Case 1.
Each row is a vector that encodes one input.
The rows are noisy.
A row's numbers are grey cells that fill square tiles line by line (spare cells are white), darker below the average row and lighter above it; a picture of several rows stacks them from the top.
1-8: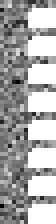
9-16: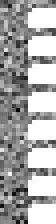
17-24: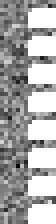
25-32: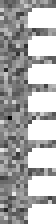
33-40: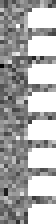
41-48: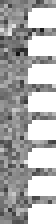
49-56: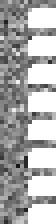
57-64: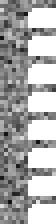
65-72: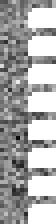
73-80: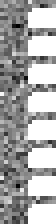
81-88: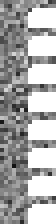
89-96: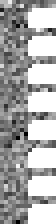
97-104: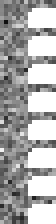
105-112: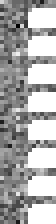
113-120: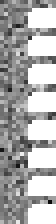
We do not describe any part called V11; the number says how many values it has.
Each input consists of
a point on a 12-point line, together with either a point on a 9-point line, or a value of V11.
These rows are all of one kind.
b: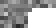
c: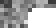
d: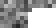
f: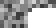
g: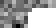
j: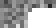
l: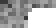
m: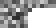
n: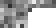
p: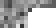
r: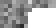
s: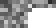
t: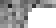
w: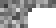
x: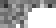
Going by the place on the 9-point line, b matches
f, n, p and r.
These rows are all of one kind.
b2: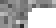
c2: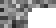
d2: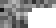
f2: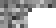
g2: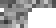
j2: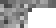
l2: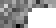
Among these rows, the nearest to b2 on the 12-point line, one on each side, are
j2 and l2.
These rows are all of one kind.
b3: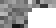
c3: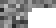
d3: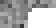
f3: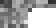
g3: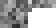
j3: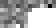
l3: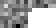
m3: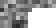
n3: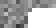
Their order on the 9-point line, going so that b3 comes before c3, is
l3, n3, b3, d3, m3, c3, f3, j3, g3.
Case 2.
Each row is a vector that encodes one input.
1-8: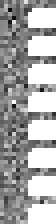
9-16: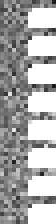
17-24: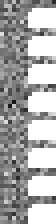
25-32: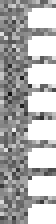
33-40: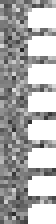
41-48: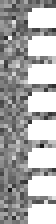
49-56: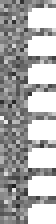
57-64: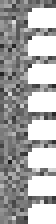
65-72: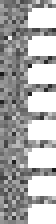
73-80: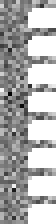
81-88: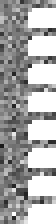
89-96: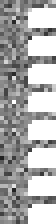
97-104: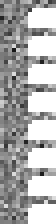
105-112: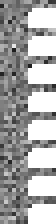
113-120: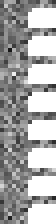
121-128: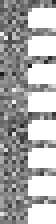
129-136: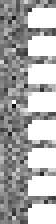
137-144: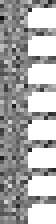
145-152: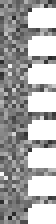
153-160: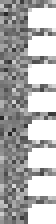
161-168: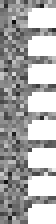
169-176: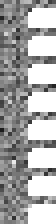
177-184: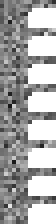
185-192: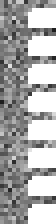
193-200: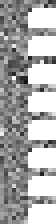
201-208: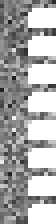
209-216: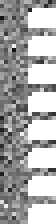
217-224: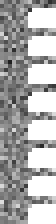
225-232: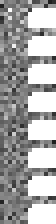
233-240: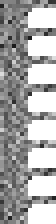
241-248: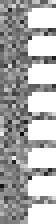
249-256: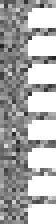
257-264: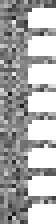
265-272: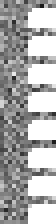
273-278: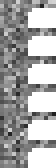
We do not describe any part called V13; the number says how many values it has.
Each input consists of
either a node of a 16-node tree and a value of V13, or four true/false values.
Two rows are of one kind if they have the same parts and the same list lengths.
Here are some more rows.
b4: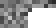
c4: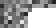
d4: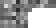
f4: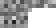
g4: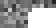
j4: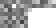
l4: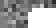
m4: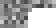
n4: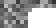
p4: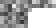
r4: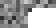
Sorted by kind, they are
b4, c4, d4, g4, l4, n4, r4
f4, j4, m4, p4

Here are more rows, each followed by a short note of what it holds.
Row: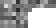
four true/false values
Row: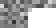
a node of a 16-node tree and a value of V13
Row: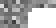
a node of a 16-node tree and a value of V13
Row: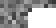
four true/false values
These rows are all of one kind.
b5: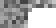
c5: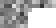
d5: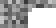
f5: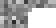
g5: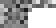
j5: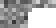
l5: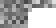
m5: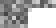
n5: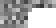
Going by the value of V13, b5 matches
g5, j5 and l5.
